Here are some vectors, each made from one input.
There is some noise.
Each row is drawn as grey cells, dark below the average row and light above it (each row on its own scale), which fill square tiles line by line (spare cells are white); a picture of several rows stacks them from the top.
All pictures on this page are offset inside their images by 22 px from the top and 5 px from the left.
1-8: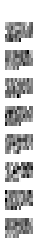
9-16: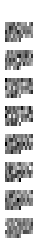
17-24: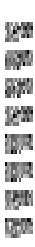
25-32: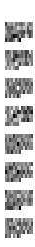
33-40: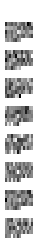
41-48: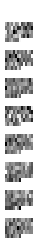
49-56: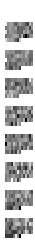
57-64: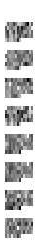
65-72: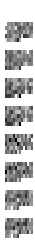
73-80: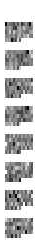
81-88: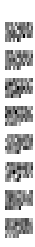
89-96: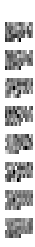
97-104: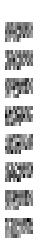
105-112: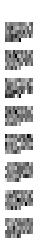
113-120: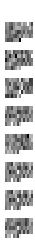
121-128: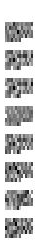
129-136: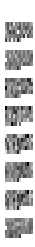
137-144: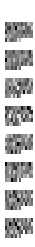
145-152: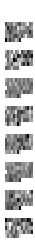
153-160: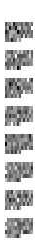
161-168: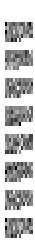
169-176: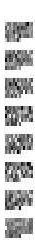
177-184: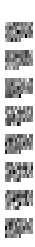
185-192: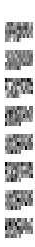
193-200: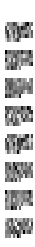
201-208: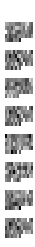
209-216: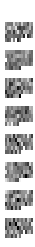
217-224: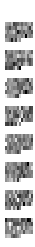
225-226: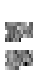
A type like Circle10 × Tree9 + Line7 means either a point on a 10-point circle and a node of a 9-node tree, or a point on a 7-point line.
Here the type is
Bool × (Circle6 + List3(Line7)).
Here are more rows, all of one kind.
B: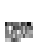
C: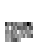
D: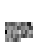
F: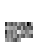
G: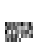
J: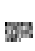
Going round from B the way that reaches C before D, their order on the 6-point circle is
B, C, F, D, G, J.
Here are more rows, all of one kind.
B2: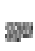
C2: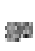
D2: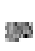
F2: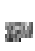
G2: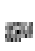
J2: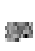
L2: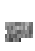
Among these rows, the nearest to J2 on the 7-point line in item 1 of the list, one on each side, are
C2 and D2.
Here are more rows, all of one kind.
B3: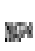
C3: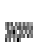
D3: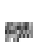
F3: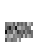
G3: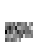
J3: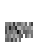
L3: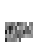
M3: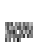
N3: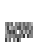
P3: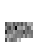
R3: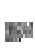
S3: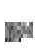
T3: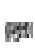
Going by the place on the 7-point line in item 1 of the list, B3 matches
C3, M3 and N3.
